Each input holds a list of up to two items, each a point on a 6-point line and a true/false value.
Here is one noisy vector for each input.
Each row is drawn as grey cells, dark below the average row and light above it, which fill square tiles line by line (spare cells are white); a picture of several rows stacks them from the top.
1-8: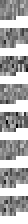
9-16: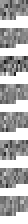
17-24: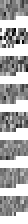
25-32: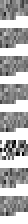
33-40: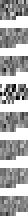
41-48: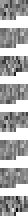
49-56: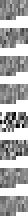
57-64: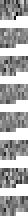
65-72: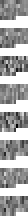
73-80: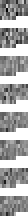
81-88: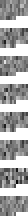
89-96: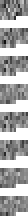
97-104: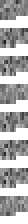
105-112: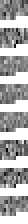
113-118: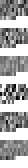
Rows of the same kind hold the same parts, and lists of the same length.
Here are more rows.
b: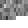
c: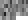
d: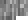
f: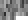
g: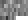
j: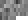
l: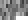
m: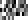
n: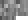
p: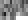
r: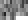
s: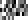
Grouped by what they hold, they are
b, d, g, j, n
c, f, l, p, r
m, s

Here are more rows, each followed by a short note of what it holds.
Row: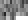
a list of one item
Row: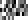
the empty list
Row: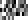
the empty list
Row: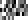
the empty list
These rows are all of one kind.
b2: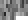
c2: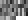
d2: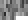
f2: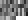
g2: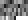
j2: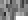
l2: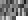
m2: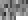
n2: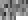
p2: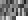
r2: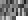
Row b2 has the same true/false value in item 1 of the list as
d2, j2, m2 and n2.
